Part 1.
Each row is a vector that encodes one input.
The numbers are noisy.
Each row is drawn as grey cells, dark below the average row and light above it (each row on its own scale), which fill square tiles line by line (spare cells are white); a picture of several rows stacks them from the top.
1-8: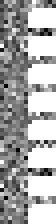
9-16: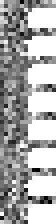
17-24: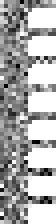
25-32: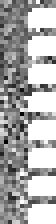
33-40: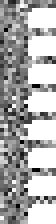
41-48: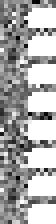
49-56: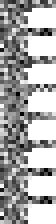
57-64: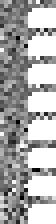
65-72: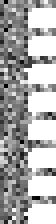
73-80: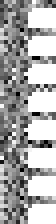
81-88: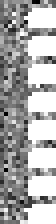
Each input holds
one of 9 labels.
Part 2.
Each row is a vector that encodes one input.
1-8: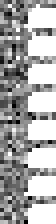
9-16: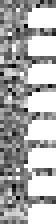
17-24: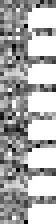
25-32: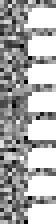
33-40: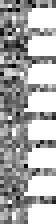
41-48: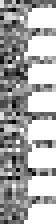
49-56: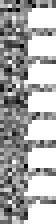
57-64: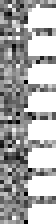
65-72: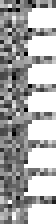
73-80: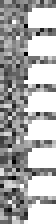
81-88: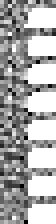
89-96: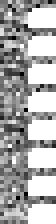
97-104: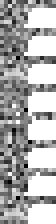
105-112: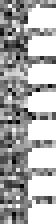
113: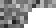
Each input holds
four true/false values.
